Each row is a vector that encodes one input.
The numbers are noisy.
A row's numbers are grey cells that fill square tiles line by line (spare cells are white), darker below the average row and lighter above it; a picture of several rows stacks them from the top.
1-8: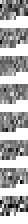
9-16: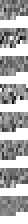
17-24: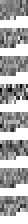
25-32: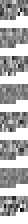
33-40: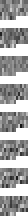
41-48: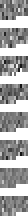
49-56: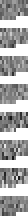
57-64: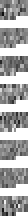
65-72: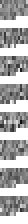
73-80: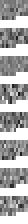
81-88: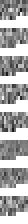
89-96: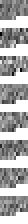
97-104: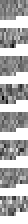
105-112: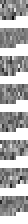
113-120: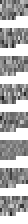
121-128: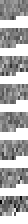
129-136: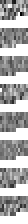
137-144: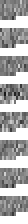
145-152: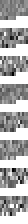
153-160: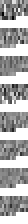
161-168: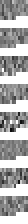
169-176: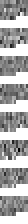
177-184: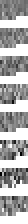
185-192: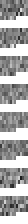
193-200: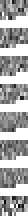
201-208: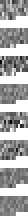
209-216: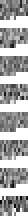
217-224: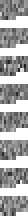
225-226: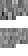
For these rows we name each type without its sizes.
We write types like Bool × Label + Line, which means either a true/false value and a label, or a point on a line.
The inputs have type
Bool × (Tree + Unit) + Circle.
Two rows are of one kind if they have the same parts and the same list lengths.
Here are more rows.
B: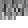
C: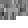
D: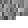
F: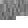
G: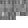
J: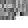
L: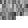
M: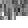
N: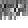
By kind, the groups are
B, C, L, N
D
F, G, J, M

